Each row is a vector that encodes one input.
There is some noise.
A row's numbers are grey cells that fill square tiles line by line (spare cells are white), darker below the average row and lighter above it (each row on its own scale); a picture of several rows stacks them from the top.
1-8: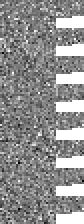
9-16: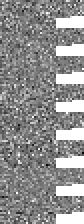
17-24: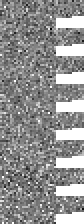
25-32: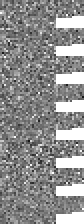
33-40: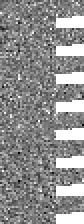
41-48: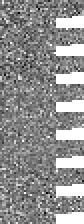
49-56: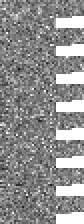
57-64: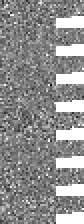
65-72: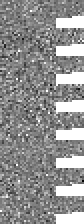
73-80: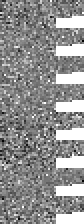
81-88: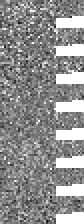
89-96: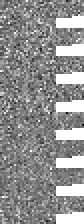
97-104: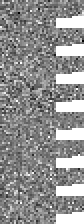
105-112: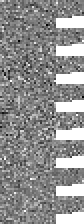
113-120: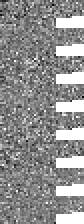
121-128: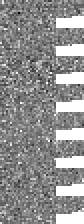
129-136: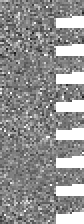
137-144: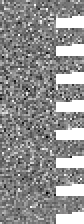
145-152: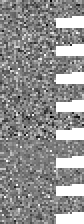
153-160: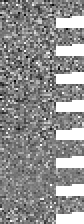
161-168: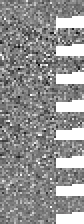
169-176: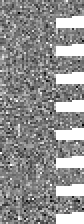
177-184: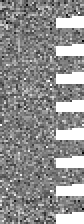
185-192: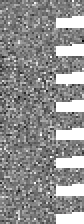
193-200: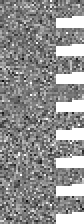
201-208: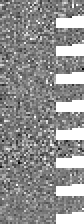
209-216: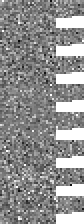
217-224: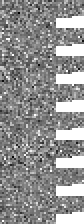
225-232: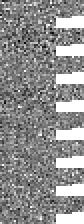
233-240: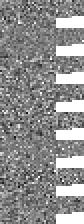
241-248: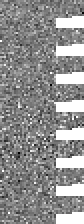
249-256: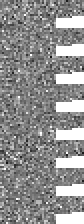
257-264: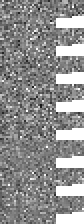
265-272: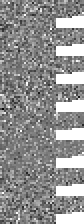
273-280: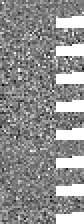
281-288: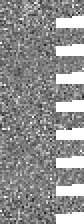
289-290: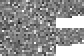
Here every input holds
either a node of a 9-node tree and four true/false values, or a list of up to two points on an 11-point line.
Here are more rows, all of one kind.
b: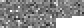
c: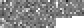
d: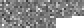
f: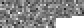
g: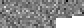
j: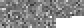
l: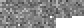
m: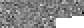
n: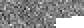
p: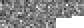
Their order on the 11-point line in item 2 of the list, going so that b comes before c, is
b, n, j, m, f, p, d, l, c, g.
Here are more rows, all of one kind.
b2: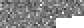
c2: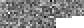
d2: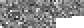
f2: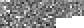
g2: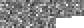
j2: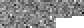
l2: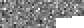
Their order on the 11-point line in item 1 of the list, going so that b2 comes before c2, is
f2, j2, g2, b2, c2, d2, l2.
